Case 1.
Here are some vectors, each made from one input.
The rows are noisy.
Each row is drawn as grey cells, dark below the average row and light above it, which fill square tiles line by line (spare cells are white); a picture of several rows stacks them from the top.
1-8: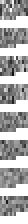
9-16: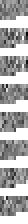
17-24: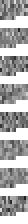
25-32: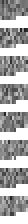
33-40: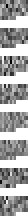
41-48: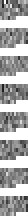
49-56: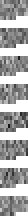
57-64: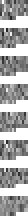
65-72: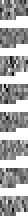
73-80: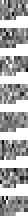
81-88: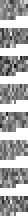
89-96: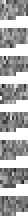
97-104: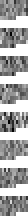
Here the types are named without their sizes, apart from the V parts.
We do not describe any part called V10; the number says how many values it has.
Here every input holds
a point on a line, together with either a point on a circle, or a value of V10.
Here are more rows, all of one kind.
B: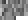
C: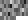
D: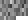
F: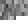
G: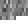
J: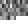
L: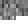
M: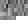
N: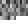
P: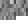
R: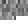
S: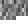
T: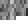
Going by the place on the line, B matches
F, G and R.
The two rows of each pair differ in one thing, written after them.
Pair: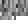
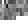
the value of V10
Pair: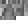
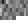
the value of V10
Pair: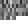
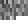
the value of V10
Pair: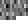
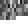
the place on the line
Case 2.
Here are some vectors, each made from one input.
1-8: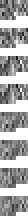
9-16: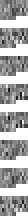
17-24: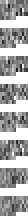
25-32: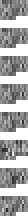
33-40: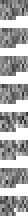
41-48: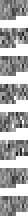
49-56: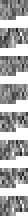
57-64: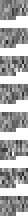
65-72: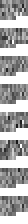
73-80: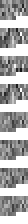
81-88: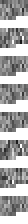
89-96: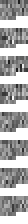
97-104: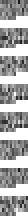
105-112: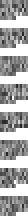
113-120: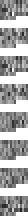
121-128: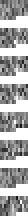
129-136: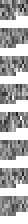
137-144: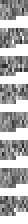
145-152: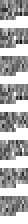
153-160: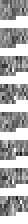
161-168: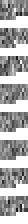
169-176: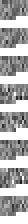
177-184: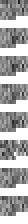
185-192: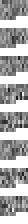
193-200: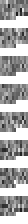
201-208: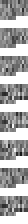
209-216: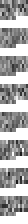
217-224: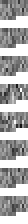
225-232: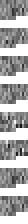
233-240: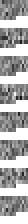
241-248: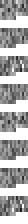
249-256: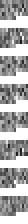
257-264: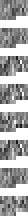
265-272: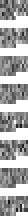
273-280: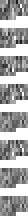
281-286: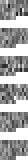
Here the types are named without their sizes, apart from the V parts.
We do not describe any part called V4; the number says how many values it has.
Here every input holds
either a point on a line, or a node of a tree, or a value of V4.
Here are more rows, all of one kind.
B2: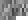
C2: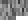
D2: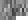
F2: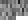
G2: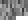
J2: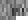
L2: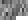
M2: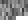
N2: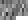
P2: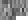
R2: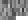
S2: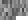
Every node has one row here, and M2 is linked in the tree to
G2.
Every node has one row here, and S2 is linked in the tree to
L2 and P2.
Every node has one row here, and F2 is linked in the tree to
C2.
